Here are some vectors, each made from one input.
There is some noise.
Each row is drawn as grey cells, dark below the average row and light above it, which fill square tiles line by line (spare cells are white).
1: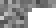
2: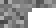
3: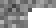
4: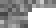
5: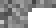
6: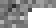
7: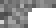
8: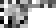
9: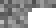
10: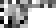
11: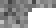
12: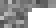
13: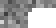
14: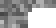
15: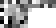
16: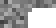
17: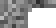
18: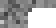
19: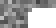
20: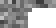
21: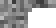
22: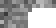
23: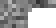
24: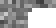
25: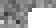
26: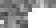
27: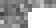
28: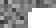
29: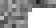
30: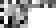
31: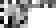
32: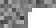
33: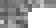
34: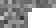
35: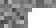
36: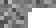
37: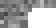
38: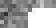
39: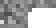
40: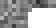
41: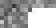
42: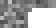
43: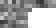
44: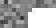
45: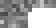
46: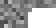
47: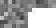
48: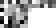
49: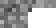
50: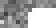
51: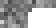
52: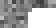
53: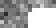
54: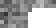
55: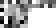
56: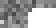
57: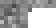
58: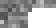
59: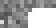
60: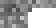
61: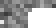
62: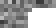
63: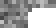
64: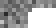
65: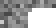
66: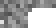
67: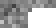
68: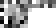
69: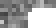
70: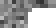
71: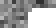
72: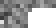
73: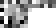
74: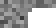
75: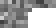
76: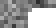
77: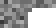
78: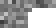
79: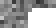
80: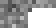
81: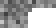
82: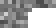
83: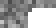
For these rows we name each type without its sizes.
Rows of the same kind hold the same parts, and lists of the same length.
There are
3 kinds of row.
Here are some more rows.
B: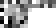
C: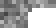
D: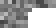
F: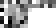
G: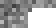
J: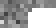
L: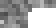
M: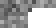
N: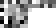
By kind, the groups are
B, F, N
C, G, J, L, M
D

